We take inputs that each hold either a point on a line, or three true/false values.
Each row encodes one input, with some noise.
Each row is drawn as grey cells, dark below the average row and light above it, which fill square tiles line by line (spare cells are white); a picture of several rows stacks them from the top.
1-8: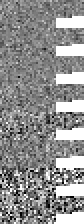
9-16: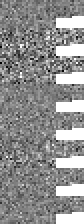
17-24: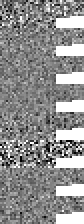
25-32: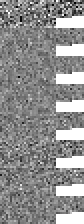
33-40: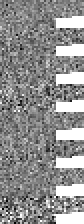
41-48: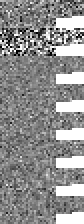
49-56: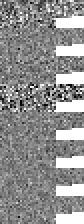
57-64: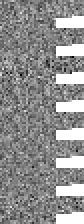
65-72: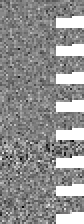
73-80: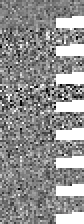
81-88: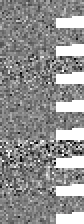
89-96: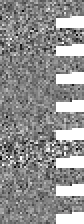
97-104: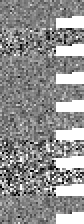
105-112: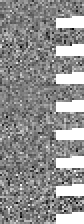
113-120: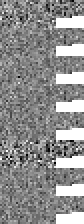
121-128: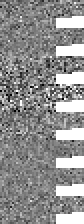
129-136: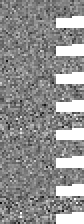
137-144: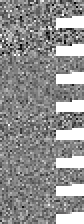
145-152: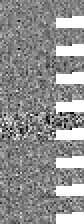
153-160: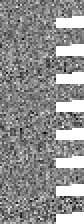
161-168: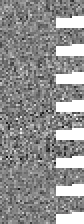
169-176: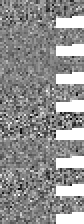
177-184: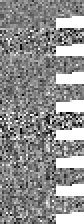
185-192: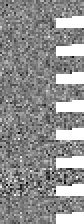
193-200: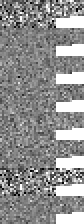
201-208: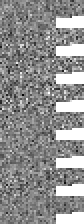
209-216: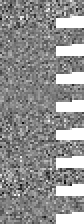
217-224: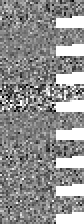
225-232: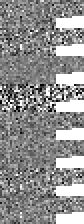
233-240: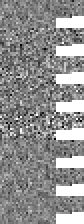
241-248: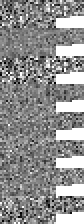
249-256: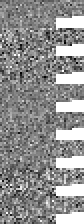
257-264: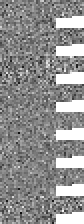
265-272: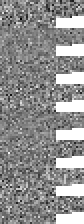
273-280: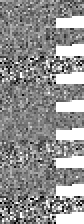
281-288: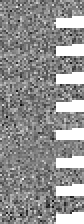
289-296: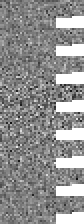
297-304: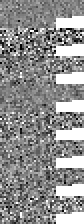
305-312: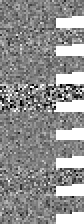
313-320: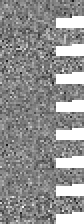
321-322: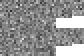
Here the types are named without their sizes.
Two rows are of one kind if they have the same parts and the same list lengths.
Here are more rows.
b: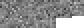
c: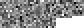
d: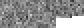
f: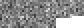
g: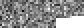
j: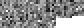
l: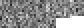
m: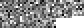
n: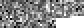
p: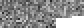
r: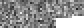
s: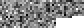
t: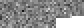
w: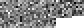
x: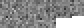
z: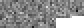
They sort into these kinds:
b, d, j, m, s, x
c, f, g, l, n, p, r, t, w, z

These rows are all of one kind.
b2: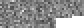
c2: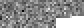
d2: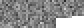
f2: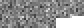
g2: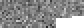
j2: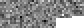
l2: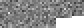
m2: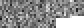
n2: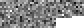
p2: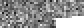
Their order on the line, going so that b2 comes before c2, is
b2, p2, g2, j2, n2, m2, f2, c2, l2, d2.
